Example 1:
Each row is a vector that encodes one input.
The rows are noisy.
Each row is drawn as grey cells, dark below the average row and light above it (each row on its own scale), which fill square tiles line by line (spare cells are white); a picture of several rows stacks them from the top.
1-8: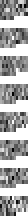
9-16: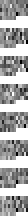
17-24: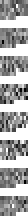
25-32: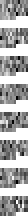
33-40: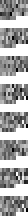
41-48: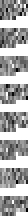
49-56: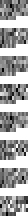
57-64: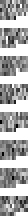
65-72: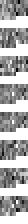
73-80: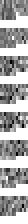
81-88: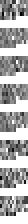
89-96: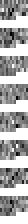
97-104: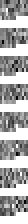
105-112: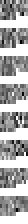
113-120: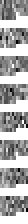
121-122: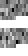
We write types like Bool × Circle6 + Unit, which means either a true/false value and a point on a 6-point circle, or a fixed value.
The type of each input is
(Line6 + Line9) × Line9.
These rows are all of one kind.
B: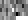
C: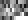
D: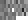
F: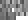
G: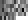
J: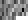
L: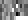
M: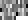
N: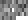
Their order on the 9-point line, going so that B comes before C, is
B, L, M, C, N, F, D, G, J.
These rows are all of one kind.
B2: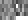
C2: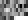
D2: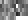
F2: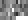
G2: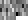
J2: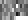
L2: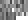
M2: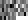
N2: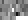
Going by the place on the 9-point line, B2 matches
J2 and N2.
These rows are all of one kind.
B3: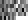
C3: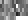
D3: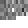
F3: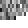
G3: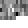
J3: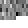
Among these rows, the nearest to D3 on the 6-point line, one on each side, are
B3 and G3.
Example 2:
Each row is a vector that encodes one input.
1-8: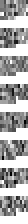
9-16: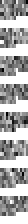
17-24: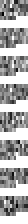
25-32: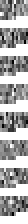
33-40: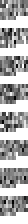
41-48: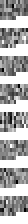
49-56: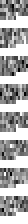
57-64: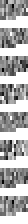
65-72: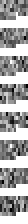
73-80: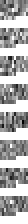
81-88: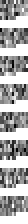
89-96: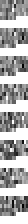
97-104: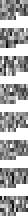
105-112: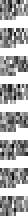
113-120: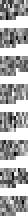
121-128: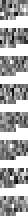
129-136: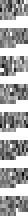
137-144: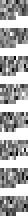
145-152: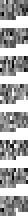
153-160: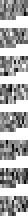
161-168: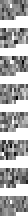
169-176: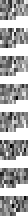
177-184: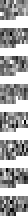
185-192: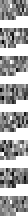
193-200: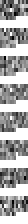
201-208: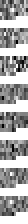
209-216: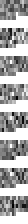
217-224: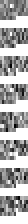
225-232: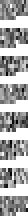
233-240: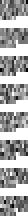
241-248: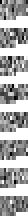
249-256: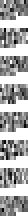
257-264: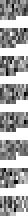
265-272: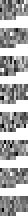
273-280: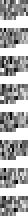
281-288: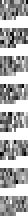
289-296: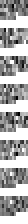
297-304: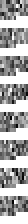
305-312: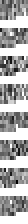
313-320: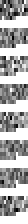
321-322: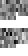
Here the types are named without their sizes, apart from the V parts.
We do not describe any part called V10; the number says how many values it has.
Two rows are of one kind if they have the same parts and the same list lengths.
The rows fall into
2 kinds.
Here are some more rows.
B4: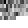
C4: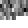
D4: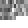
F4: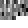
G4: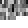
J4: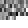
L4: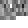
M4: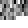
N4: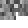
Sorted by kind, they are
B4, C4, F4, G4, J4, L4, M4
D4, N4

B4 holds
a point on a circle, a point on a line and a value of V10.
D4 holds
a point on a line and a value of V10.
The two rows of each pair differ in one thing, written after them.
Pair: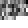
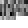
the place on the circle
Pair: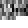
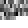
the place on the line
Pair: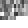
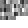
the place on the circle
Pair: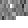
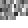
the place on the line
